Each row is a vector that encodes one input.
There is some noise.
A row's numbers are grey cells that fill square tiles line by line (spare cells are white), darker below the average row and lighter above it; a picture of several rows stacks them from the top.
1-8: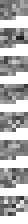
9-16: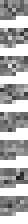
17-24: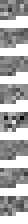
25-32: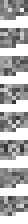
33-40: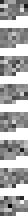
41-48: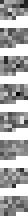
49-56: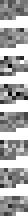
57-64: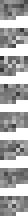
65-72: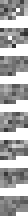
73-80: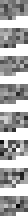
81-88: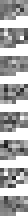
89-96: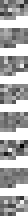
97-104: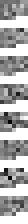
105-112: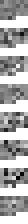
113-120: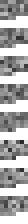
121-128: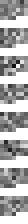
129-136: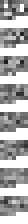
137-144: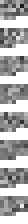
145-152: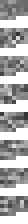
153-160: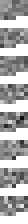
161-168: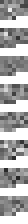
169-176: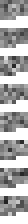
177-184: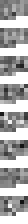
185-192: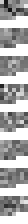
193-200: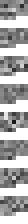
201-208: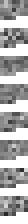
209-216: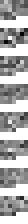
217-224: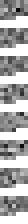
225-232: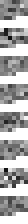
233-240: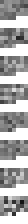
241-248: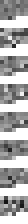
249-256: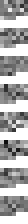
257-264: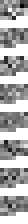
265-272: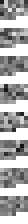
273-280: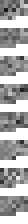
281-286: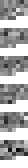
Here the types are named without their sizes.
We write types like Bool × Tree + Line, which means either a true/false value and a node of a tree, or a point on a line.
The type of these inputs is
Label.
